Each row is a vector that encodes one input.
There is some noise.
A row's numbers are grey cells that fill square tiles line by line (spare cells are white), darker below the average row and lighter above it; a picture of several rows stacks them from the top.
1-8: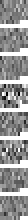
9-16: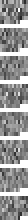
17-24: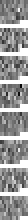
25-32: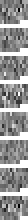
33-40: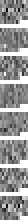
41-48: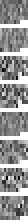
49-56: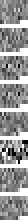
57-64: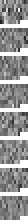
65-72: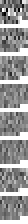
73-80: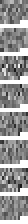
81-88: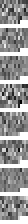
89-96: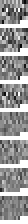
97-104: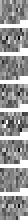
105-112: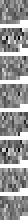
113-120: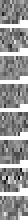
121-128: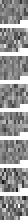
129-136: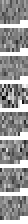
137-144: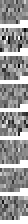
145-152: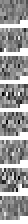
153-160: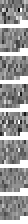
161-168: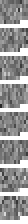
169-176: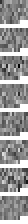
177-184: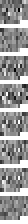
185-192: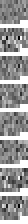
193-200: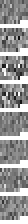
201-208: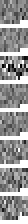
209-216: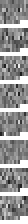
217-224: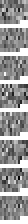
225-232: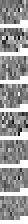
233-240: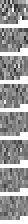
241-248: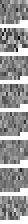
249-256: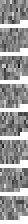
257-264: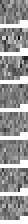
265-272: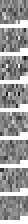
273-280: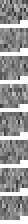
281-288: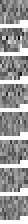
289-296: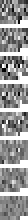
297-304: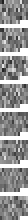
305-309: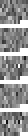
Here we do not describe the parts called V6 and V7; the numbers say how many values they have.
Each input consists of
either a point on a 15-point line and a value of V6, or three true/false values, or a value of V7.
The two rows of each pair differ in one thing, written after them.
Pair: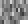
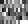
the place on the 15-point line
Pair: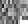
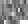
the place on the 15-point line
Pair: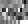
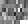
the place on the 15-point line
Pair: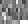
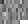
the place on the 15-point line
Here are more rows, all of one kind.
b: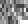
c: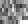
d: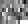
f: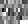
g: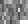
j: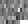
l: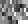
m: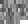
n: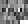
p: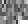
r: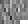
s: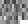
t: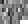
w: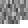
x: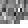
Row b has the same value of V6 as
c, f, m and s.
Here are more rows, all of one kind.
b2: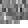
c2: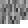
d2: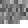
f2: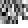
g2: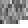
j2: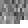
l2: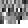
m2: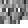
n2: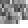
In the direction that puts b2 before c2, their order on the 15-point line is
j2, f2, b2, n2, d2, g2, l2, m2, c2.
